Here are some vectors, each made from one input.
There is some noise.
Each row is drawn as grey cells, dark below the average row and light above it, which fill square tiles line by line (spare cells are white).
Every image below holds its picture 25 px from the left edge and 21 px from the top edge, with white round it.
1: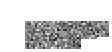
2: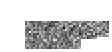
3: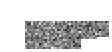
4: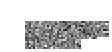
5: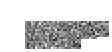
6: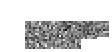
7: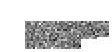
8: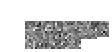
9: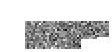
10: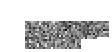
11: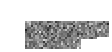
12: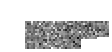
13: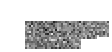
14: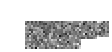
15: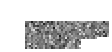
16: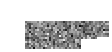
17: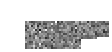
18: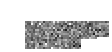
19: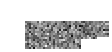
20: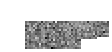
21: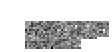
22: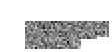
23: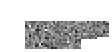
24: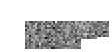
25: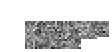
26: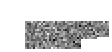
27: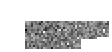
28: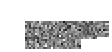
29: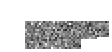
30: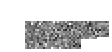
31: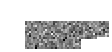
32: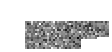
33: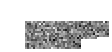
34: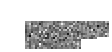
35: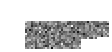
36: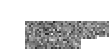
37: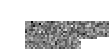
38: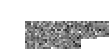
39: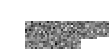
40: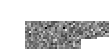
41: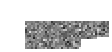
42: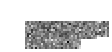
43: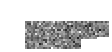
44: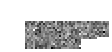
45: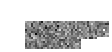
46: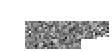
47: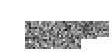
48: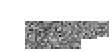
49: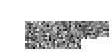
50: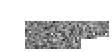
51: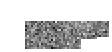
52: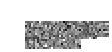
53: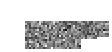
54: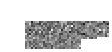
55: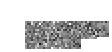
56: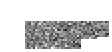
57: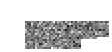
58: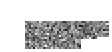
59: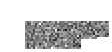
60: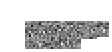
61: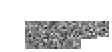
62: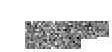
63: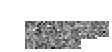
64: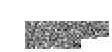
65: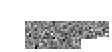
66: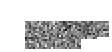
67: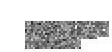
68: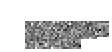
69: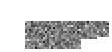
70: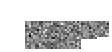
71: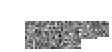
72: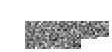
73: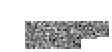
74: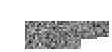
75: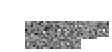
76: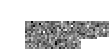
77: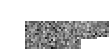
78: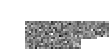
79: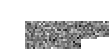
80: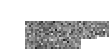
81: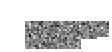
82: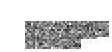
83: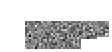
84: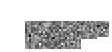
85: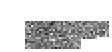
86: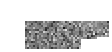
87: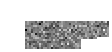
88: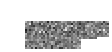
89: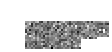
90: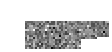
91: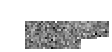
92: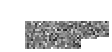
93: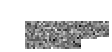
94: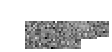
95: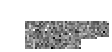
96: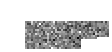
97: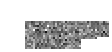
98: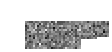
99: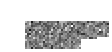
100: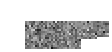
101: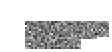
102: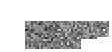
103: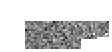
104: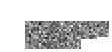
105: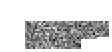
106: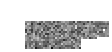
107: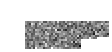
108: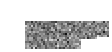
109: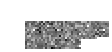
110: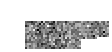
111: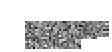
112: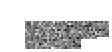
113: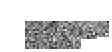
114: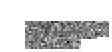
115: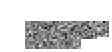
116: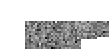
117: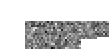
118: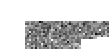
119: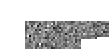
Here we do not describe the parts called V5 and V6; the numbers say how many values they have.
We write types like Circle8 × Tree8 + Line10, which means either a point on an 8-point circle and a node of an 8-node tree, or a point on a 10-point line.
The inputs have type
Bool × Bool × Bool + (Line4 × Line4 + Unit) × V5 × V6.
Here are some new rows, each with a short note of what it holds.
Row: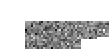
a value of V5 and a value of V6
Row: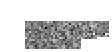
a value of V5 and a value of V6
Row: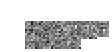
a value of V5 and a value of V6
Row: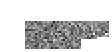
a value of V5 and a value of V6
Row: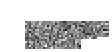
three true/false values
